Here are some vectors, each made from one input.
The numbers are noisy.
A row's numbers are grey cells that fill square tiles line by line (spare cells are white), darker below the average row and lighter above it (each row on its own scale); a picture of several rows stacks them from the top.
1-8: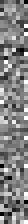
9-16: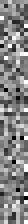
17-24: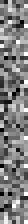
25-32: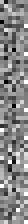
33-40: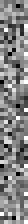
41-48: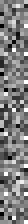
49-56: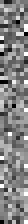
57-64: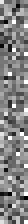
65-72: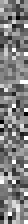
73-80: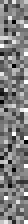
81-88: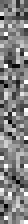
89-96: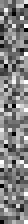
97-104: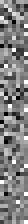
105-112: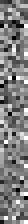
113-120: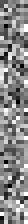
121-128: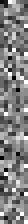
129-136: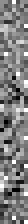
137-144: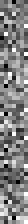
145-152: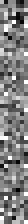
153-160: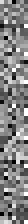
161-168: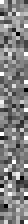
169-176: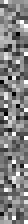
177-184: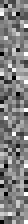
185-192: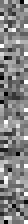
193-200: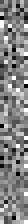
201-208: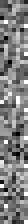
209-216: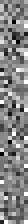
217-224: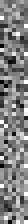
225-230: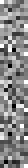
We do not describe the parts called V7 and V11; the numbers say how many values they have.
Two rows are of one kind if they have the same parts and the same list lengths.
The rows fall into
2 kinds.
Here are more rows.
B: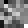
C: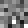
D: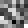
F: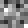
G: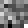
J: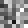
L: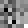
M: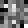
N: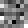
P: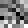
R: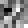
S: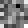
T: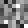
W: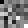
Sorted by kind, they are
B, D, G, N, T
C, F, J, L, M, P, R, S, W

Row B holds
one of 10 labels, a value of V7 and a value of V11.
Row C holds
one of 10 labels, four true/false values and a value of V7.
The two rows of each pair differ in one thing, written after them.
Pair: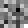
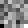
the value of V7
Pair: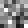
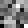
the value of V7
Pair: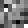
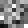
the value of V7
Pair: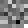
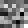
the value of V7
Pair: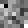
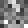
the value of V7
